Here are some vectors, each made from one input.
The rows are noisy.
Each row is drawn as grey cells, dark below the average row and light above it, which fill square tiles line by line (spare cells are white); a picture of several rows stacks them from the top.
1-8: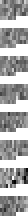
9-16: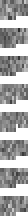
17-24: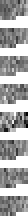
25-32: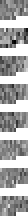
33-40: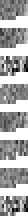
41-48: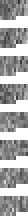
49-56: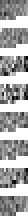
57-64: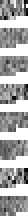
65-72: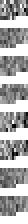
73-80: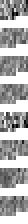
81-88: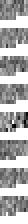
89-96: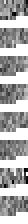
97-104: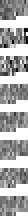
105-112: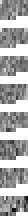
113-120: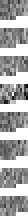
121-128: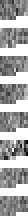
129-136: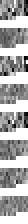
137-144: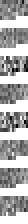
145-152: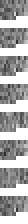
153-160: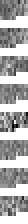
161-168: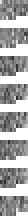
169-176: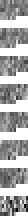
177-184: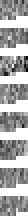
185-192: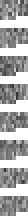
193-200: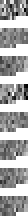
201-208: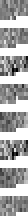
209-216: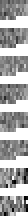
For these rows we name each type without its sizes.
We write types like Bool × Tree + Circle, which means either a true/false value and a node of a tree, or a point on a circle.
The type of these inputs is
Label × (Label × Label + Unit) + Line.
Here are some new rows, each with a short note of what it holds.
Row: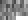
three labels
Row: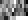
a point on a line
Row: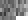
a label
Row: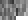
a label
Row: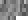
three labels
